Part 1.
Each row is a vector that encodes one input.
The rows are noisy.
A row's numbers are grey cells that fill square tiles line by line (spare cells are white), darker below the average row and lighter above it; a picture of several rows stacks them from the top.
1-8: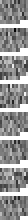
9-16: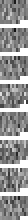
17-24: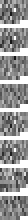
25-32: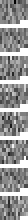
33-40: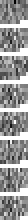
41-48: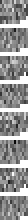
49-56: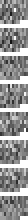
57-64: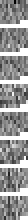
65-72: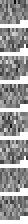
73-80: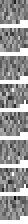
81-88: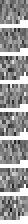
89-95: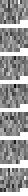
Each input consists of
either a point on a 6-point circle, or a point on an 8-point line.
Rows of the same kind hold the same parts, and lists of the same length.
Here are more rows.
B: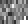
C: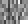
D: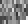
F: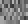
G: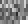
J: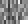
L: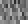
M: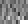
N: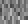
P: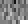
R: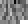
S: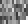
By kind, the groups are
B, C, D, G, J, S
F, L, M, N, P, R

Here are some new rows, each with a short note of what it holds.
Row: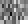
a point on an 8-point line
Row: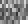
a point on an 8-point line
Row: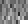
a point on a 6-point circle
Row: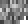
a point on an 8-point line
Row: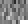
a point on a 6-point circle
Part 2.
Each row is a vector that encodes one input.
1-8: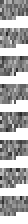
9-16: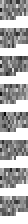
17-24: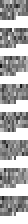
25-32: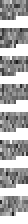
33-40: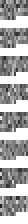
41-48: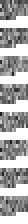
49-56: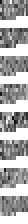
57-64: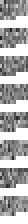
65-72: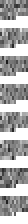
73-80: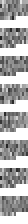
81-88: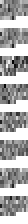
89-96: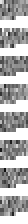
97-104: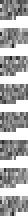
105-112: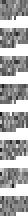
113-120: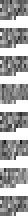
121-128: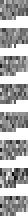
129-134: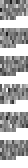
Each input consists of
a list of up to two points on an 11-point line.
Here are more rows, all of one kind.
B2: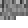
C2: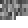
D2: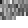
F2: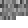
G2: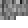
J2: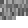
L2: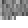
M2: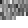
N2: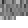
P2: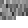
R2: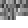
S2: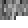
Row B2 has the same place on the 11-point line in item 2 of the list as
G2 and S2.
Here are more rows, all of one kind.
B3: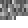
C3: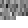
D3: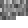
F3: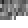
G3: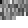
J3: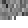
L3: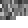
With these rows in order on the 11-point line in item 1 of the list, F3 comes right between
B3 and J3.
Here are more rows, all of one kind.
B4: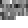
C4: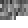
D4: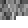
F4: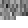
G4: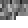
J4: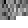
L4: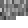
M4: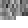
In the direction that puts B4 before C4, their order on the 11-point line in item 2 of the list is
J4, B4, D4, G4, L4, C4, F4, M4.
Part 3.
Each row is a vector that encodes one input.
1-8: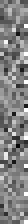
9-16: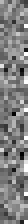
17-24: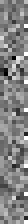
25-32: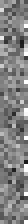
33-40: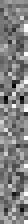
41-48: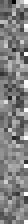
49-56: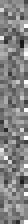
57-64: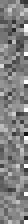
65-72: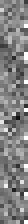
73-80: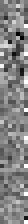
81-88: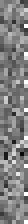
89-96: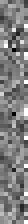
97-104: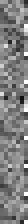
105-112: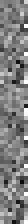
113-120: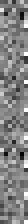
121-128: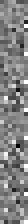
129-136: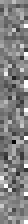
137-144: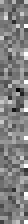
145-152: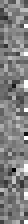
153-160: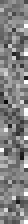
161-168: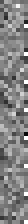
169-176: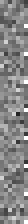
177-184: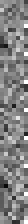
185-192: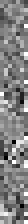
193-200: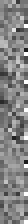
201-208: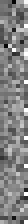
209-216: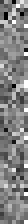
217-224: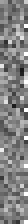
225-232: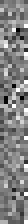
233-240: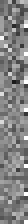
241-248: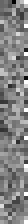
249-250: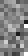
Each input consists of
one of 5 labels, together with either a fixed value, or three true/false values.
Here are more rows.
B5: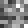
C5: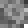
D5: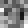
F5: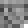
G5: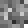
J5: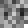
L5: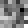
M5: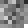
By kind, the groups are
B5, C5, F5, G5, M5
D5, J5, L5

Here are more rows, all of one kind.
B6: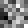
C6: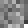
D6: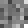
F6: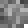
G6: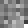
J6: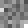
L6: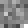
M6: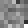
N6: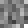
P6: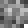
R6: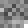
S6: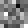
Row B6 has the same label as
F6 and P6.
